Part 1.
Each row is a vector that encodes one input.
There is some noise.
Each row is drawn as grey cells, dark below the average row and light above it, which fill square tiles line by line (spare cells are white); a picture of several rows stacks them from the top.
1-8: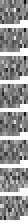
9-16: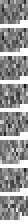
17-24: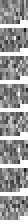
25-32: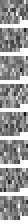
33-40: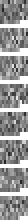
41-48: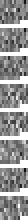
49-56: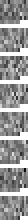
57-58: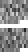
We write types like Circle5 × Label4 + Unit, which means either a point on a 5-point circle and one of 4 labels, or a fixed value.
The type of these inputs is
Line7 + Tree8.
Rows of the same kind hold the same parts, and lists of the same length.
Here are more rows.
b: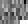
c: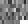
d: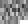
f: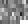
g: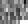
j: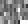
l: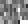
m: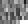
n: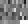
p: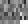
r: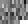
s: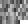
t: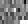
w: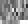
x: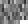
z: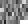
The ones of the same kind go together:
b, c, g, m, n, p, r, t, x
d, f, j, l, s, w, z

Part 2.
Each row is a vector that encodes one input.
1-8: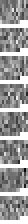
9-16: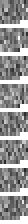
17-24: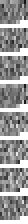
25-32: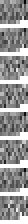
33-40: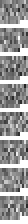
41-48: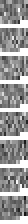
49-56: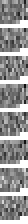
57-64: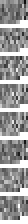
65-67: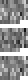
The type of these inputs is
Line8 + Tree8.
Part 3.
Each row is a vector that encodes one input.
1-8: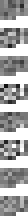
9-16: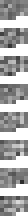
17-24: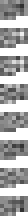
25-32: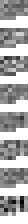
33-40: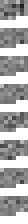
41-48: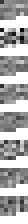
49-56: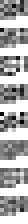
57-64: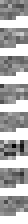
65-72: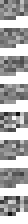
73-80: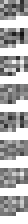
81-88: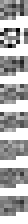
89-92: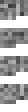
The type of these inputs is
Bool × Line9.
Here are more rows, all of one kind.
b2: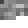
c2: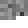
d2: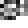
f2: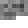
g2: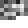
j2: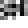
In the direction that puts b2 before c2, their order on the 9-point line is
b2, g2, c2, j2, d2, f2.
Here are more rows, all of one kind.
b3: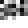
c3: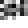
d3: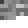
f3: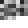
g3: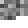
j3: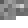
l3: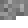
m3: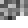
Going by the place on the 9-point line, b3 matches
f3 and j3.
